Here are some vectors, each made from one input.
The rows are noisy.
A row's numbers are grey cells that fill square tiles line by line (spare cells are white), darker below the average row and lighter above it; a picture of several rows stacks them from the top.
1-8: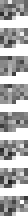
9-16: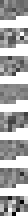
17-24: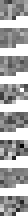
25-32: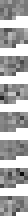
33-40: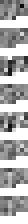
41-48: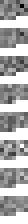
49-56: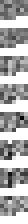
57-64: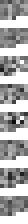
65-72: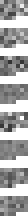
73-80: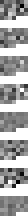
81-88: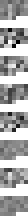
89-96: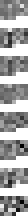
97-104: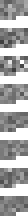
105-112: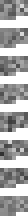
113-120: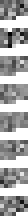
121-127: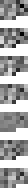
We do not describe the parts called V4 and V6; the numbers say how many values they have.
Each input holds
a value of V6, together with either a point on a 5-point line, or a true/false value and a value of V4.
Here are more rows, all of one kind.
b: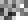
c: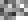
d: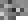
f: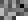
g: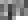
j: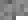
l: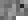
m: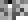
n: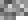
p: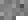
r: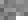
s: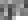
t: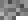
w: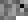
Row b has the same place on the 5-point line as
l, n, r and t.
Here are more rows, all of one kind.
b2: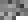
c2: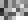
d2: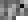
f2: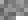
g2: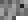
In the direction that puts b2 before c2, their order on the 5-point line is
b2, c2, f2, g2, d2.
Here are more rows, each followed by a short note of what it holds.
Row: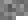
a true/false value, a value of V4 and a value of V6
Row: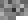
a true/false value, a value of V4 and a value of V6
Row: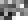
a true/false value, a value of V4 and a value of V6
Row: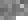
a true/false value, a value of V4 and a value of V6
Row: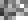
a true/false value, a value of V4 and a value of V6
